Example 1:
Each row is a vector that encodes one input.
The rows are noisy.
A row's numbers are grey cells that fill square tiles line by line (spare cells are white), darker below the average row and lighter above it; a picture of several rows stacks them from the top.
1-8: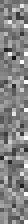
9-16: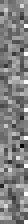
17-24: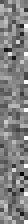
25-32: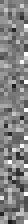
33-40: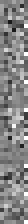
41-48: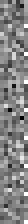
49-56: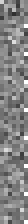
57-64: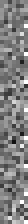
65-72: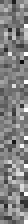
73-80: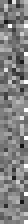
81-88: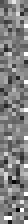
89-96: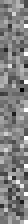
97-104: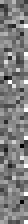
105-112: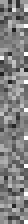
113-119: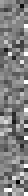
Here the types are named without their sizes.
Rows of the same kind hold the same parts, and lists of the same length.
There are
3 kinds of row.
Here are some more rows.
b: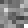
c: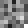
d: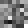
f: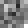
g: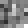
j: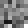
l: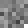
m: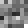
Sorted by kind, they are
b, c, l
d, g, j
f, m

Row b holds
a node of a tree.
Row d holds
a point on each of two lines and a true/false value.
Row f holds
a fixed value.
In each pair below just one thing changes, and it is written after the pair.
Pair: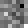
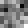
the place on one of the two lines
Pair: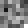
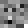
the place on one of the two lines
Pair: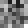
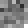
the true/false value
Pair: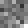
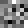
the true/false value
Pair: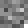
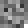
the true/false value
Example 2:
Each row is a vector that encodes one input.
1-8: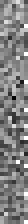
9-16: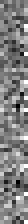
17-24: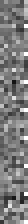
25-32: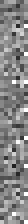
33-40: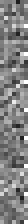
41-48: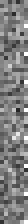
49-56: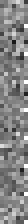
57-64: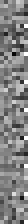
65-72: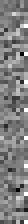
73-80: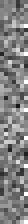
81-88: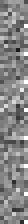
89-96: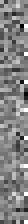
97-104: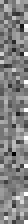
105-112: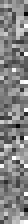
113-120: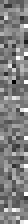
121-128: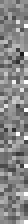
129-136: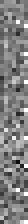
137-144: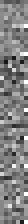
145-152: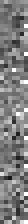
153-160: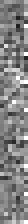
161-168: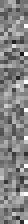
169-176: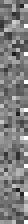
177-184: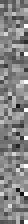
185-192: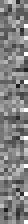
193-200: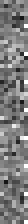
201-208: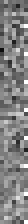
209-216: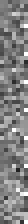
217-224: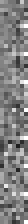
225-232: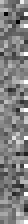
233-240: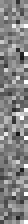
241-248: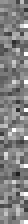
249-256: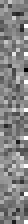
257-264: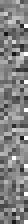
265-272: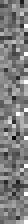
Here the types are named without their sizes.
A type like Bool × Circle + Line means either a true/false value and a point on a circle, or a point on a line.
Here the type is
(Bool × Bool × Bool × Bool + Unit) × Label + Line.
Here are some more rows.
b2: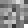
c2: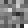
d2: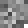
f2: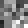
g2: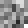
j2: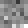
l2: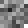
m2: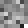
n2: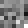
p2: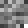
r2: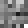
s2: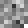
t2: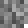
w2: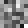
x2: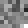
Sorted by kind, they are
b2, d2, g2, m2, s2
c2, p2, r2, w2
f2, j2, l2, n2, t2, x2

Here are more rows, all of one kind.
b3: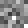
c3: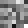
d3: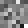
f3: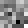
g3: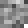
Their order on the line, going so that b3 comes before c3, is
b3, d3, f3, c3, g3.
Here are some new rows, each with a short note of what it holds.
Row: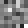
a label
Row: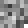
a point on a line
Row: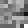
a label
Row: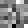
a point on a line
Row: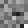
a label
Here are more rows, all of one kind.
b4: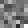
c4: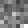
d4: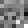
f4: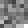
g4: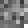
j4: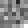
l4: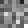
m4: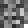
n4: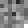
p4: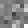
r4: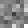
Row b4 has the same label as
g4, l4, p4 and r4.
